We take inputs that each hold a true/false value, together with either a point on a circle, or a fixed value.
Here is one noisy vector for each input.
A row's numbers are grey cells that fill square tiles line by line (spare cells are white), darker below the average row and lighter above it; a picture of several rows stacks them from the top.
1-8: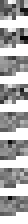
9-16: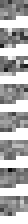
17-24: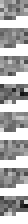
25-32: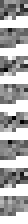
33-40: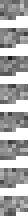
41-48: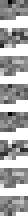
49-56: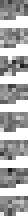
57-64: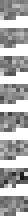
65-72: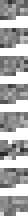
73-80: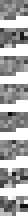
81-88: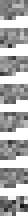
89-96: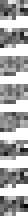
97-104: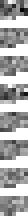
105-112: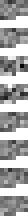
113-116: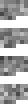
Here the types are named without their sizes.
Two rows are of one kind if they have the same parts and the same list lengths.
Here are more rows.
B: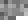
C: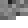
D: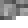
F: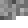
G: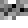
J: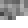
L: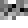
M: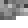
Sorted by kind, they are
B, C, D, F, J, M
G, L

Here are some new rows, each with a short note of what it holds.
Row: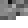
a point on a circle and a true/false value
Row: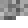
a true/false value
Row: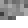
a point on a circle and a true/false value
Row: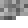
a true/false value
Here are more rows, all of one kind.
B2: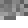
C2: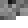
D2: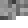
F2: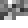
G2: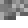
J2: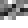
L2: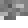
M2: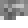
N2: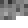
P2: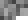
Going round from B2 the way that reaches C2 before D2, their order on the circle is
B2, N2, C2, D2, P2, F2, J2, M2, L2, G2.
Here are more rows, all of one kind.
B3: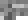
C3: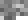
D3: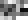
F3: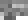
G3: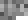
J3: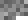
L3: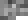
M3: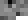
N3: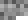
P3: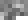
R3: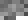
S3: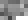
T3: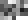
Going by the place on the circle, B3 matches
C3, D3, F3 and P3.
